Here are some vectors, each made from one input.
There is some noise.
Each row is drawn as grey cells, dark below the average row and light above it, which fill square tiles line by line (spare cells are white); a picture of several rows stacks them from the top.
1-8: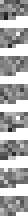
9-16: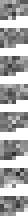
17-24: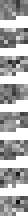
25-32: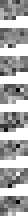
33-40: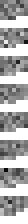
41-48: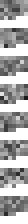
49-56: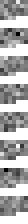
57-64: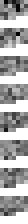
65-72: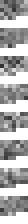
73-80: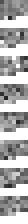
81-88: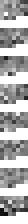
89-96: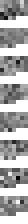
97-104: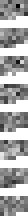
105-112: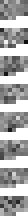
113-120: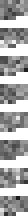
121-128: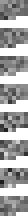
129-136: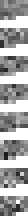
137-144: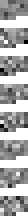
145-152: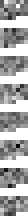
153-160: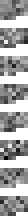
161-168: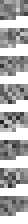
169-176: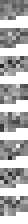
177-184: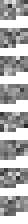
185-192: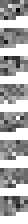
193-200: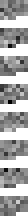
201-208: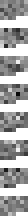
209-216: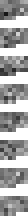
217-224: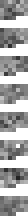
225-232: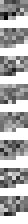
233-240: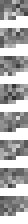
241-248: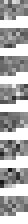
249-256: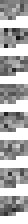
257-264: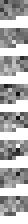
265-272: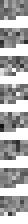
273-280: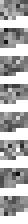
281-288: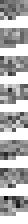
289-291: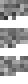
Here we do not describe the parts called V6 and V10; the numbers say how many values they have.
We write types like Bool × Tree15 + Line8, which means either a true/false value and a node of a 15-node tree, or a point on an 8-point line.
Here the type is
Bool × Line8 × (Line15 + V6) × V10.
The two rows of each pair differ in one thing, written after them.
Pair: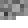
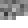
the value of V10
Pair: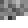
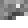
the true/false value
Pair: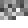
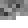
the place on the 8-point line
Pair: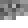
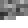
the place on the 8-point line
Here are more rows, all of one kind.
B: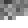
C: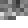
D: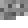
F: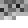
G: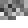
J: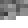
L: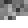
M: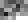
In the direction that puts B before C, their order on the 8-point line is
M, D, F, G, J, B, L, C.
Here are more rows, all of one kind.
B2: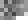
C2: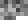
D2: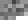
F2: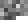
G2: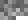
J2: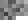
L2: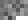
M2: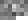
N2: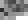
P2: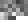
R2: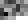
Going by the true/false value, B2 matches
C2, D2, F2 and M2.
